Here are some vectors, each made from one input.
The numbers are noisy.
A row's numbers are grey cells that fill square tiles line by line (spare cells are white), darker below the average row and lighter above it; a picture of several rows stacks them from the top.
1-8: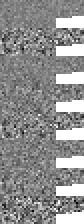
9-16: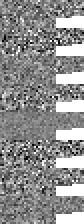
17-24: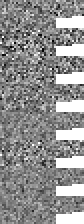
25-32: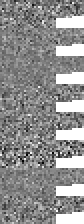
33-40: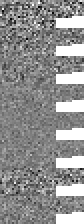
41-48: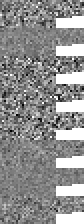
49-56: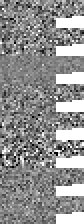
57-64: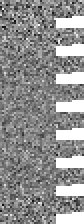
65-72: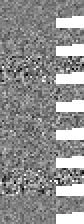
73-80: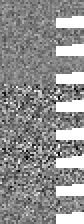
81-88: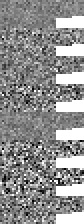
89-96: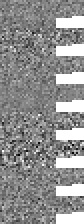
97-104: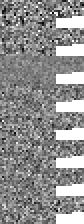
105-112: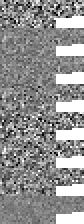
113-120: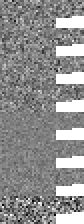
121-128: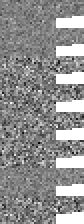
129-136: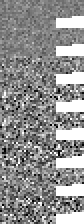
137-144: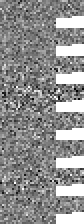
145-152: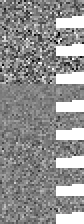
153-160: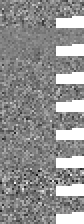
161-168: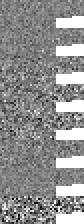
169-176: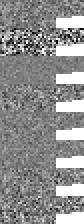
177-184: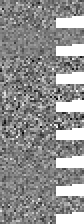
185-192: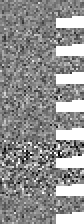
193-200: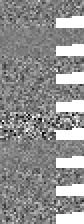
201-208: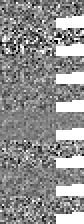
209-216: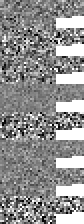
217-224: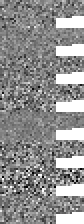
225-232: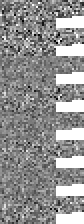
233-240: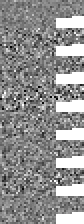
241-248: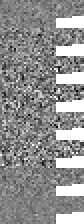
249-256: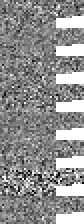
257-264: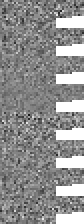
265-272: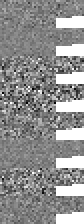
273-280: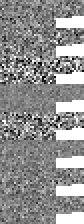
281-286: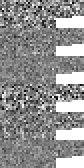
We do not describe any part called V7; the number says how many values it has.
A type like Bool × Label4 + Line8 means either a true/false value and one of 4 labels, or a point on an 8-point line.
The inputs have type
Line5 × Line5 + Line11 × (Tree14 + V7).
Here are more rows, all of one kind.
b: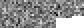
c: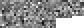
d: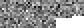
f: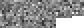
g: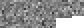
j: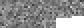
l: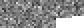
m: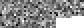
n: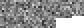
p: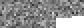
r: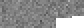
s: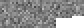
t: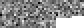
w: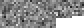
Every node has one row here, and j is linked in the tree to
n.
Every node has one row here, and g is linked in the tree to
w.
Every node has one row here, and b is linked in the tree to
d and s.
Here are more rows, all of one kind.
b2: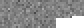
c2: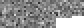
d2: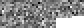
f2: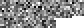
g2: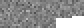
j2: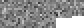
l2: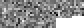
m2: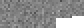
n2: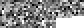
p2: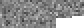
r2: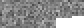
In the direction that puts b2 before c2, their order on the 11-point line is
p2, j2, d2, f2, n2, b2, g2, m2, l2, c2, r2.
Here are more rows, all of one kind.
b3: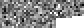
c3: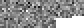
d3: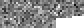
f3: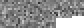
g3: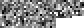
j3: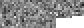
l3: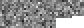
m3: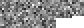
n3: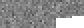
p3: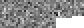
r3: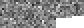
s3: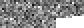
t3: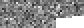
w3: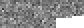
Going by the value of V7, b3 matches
f3, j3 and n3.
